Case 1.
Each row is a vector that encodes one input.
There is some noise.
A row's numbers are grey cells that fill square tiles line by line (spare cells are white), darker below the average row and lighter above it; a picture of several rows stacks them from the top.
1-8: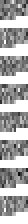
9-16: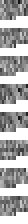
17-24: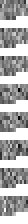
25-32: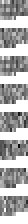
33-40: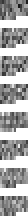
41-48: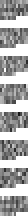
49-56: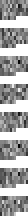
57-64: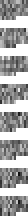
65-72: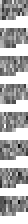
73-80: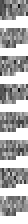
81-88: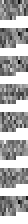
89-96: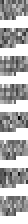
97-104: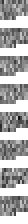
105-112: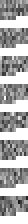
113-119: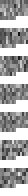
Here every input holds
a point on an 18-point circle.
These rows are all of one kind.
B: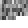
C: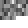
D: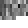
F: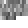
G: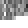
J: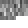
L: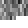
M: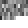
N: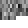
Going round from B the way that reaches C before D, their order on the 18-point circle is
B, C, M, J, G, L, F, D, N.
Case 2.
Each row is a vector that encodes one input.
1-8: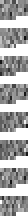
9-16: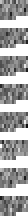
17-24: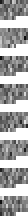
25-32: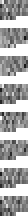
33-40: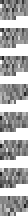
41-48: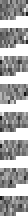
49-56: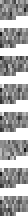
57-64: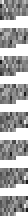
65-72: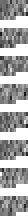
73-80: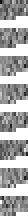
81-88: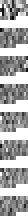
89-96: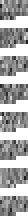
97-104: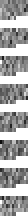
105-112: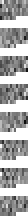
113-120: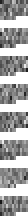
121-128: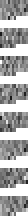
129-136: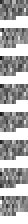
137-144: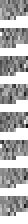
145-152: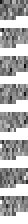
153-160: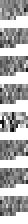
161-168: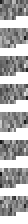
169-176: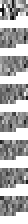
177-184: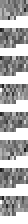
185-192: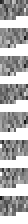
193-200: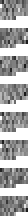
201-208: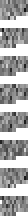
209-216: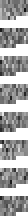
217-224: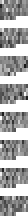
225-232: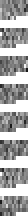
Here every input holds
either a point on a 6-point circle, or a fixed value.
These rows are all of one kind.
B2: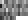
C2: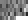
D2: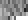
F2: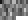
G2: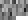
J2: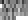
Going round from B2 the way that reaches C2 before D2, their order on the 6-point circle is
B2, C2, F2, J2, D2, G2.
